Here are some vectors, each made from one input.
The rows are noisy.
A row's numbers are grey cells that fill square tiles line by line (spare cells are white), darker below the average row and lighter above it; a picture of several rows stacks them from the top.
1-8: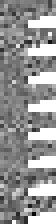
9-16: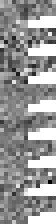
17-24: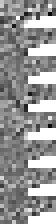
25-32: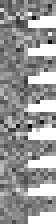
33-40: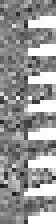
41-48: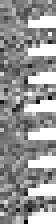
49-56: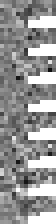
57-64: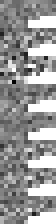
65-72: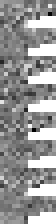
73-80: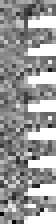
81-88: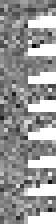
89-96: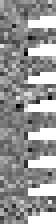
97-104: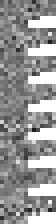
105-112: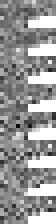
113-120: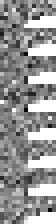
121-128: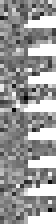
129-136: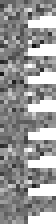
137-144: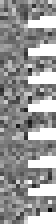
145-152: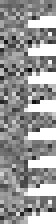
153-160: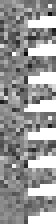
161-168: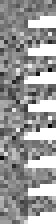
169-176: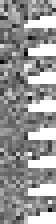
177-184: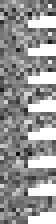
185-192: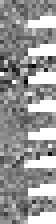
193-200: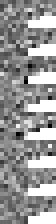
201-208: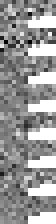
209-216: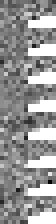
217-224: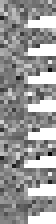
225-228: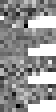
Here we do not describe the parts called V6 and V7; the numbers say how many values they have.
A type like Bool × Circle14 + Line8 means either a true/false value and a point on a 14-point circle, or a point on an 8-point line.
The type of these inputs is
(Bool × (Tree9 + Unit) + Line4 × Line4) × V6 + Line5 + V7.
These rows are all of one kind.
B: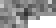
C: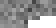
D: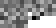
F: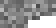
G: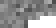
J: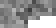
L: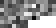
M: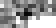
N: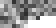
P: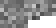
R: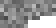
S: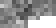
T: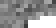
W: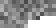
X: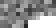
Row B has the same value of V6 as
G, M, T and X.
